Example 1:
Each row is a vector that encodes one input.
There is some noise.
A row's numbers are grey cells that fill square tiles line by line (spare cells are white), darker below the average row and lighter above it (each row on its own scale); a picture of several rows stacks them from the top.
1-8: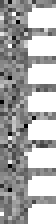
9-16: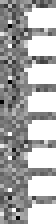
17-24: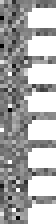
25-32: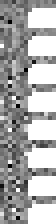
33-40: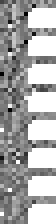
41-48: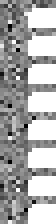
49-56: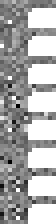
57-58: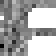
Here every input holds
either a fixed value, or three true/false values.
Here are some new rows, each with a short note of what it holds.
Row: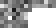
a fixed value
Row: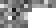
a fixed value
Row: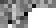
three true/false values
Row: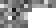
a fixed value
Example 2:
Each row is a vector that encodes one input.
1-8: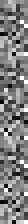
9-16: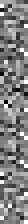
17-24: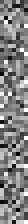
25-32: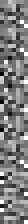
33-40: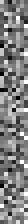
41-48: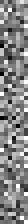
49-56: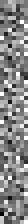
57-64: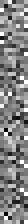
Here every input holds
one of 8 labels.
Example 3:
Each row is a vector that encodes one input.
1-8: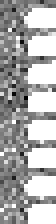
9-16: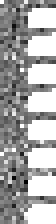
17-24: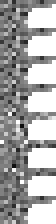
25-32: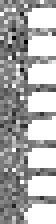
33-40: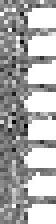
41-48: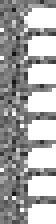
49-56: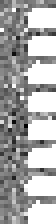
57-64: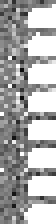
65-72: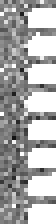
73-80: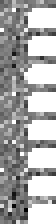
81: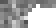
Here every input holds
either a fixed value, or three true/false values.
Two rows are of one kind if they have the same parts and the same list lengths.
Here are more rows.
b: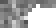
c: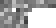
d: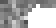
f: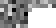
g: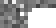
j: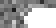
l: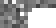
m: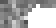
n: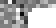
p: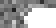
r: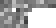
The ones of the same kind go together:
b, c, d, g, j, l, m, n, p, r
f

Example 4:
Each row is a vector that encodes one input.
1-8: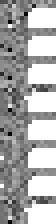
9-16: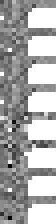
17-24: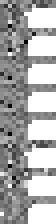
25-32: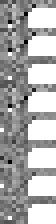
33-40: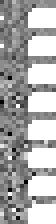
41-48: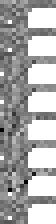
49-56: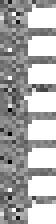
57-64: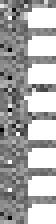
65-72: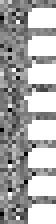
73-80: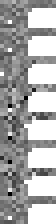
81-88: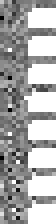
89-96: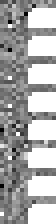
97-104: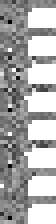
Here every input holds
either a fixed value, or three true/false values.
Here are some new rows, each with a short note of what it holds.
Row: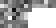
a fixed value
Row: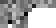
three true/false values
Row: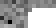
three true/false values
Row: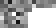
three true/false values
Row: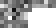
a fixed value
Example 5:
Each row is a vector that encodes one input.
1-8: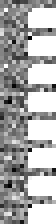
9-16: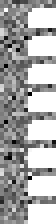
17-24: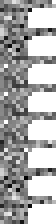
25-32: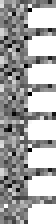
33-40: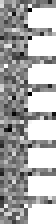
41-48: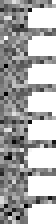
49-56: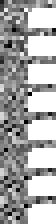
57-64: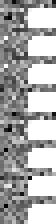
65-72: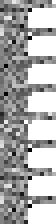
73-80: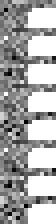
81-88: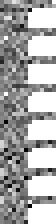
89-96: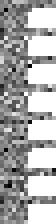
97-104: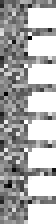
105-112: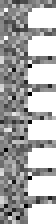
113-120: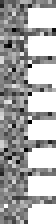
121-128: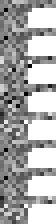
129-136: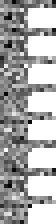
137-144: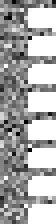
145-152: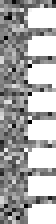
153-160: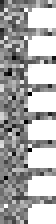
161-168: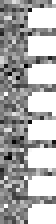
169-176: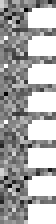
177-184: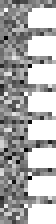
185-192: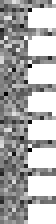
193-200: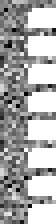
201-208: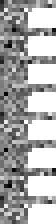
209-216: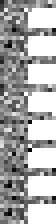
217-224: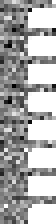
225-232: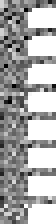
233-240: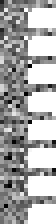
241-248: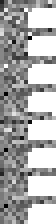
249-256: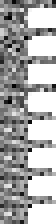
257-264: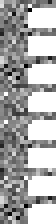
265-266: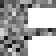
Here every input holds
three true/false values.
